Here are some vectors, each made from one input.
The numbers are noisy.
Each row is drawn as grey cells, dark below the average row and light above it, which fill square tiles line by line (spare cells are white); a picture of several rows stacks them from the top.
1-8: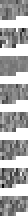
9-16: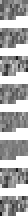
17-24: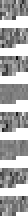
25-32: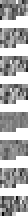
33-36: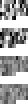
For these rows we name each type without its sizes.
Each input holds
a label and three true/false values.
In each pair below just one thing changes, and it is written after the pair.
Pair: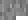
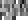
the label
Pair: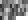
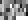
the label
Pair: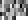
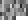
one of the three true/false values
